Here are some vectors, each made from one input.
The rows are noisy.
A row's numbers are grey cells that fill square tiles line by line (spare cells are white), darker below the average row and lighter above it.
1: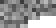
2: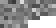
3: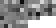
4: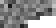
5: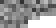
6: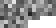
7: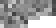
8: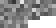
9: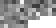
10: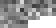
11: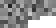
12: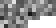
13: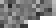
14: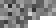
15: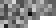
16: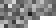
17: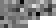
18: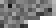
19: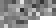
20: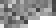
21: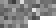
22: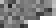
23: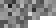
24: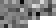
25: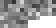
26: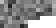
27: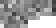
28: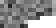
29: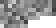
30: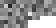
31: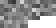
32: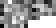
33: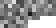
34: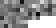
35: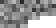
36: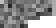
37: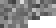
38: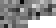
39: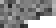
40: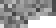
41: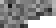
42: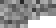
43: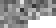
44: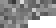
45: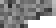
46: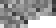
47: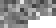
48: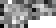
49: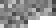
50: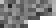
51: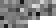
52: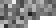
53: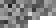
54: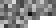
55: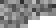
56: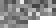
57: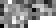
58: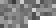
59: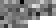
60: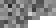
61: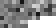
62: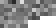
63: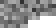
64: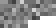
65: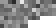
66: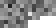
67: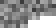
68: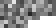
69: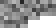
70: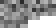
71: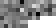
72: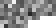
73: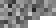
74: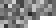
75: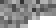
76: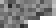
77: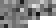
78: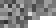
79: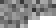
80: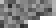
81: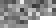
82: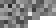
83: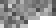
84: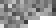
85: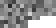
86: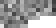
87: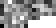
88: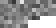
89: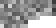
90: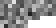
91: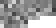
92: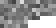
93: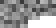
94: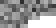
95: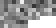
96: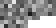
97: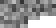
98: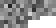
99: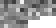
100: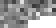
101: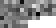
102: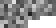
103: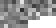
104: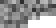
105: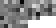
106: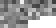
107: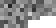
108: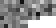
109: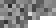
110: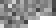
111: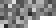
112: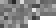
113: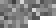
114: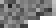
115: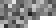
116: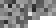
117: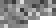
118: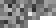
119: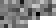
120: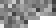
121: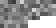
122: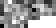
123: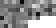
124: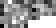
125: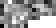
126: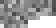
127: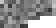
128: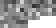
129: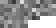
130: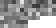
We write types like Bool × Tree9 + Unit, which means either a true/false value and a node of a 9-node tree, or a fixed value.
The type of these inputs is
Bool × Bool × Bool + Unit.
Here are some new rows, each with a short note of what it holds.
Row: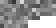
three true/false values
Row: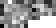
a fixed value
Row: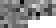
three true/false values
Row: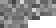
three true/false values
